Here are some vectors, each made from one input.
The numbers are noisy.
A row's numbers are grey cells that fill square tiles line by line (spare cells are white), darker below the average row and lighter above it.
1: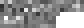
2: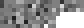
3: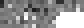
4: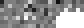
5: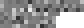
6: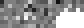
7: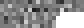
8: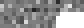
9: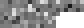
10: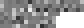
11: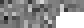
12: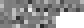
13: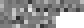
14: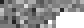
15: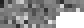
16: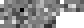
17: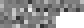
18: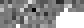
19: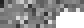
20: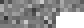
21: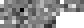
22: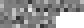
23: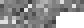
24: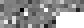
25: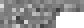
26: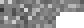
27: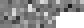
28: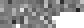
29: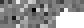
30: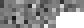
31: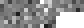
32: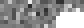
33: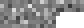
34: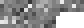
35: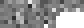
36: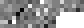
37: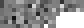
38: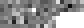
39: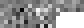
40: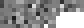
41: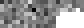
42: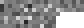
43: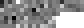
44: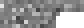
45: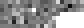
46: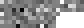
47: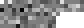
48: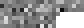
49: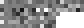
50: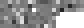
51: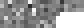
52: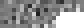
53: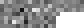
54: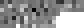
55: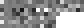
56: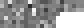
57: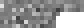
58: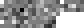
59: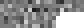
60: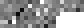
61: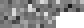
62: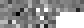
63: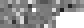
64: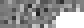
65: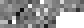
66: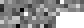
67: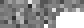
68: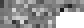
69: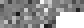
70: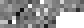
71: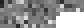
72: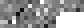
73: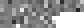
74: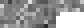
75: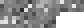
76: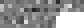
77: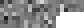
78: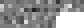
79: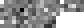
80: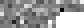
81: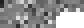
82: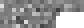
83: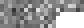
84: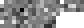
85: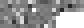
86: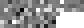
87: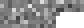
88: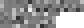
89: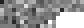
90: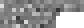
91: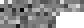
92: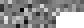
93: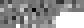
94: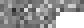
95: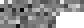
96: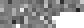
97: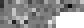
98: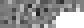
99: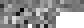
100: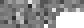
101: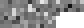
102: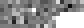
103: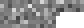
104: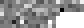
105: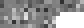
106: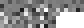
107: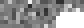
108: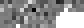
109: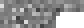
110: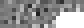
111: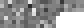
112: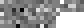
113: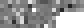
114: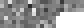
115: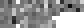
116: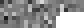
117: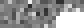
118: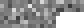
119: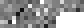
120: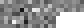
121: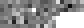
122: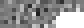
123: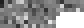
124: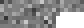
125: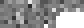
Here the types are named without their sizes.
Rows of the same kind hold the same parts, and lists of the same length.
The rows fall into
2 kinds.
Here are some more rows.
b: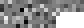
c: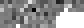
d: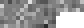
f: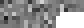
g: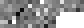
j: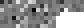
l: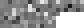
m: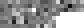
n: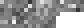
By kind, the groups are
b, g, n
c, d, f, j, l, m

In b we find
two labels.
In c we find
a label and three true/false values.
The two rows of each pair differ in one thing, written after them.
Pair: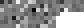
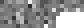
the label
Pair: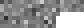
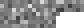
one of the three true/false values
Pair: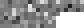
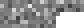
one of the three true/false values
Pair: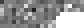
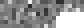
the label
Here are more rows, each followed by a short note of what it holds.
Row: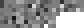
a label and three true/false values
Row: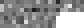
a label and three true/false values
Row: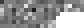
a label and three true/false values
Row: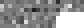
a label and three true/false values
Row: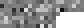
two labels
